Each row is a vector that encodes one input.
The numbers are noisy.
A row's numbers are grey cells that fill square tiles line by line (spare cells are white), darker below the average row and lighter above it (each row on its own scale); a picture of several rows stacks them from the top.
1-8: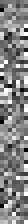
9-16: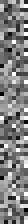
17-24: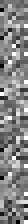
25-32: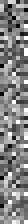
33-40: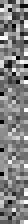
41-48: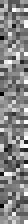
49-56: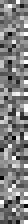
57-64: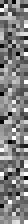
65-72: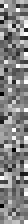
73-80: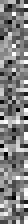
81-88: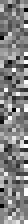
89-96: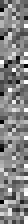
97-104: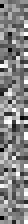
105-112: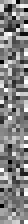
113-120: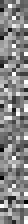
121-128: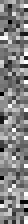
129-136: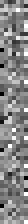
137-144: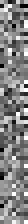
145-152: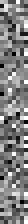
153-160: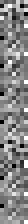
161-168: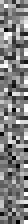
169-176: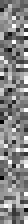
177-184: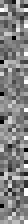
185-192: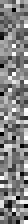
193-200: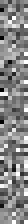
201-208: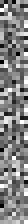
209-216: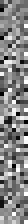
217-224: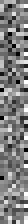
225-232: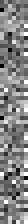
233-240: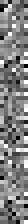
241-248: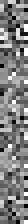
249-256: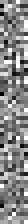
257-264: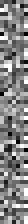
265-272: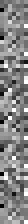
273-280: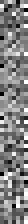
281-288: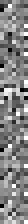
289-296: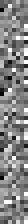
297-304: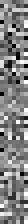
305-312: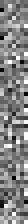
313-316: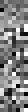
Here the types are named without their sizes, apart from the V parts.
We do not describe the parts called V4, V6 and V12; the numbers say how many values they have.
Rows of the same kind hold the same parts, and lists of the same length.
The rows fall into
3 kinds.
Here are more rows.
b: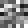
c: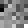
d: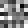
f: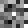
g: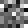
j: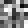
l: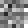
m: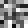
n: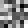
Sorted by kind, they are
b, c, d, j, n
f, g
l, m

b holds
a true/false value, a value of V4, a value of V6 and a value of V12.
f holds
a label.
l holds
a node of a tree, a true/false value, a value of V4 and a value of V6.
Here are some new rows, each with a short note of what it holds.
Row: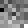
a node of a tree, a true/false value, a value of V4 and a value of V6
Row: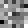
a node of a tree, a true/false value, a value of V4 and a value of V6
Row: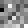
a node of a tree, a true/false value, a value of V4 and a value of V6
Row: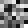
a label
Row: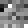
a true/false value, a value of V4, a value of V6 and a value of V12
